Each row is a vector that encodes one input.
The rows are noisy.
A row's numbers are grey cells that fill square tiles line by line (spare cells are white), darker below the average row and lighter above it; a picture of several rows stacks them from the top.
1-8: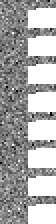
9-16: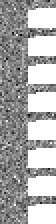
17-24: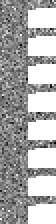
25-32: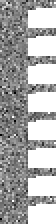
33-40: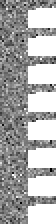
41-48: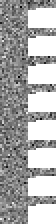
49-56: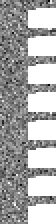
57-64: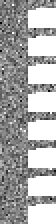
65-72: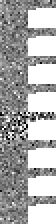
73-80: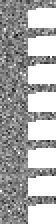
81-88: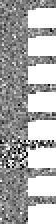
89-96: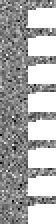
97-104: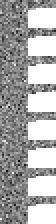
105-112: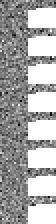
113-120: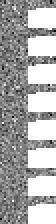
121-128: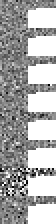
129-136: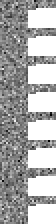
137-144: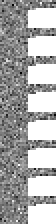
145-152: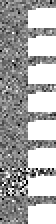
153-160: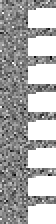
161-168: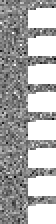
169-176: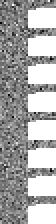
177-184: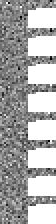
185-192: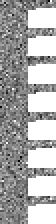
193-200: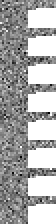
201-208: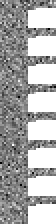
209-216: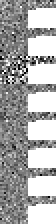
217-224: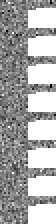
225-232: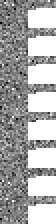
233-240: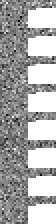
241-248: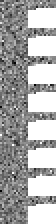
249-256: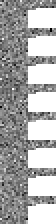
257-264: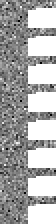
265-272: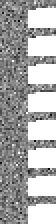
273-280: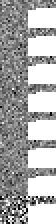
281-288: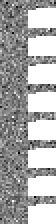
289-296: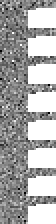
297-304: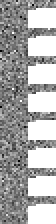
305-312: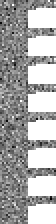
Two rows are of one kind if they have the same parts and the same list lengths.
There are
2 kinds of row.
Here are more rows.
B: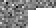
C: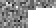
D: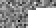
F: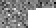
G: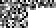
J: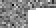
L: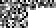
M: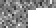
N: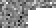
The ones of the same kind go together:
B, C, D, F, J, M, N
G, L

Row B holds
a point on a 9-point circle, one of 8 labels and four true/false values.
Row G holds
a fixed value.
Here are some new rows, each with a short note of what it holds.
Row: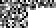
a fixed value
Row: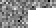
a point on a 9-point circle, one of 8 labels and four true/false values
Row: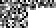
a fixed value
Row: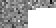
a point on a 9-point circle, one of 8 labels and four true/false values
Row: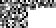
a fixed value
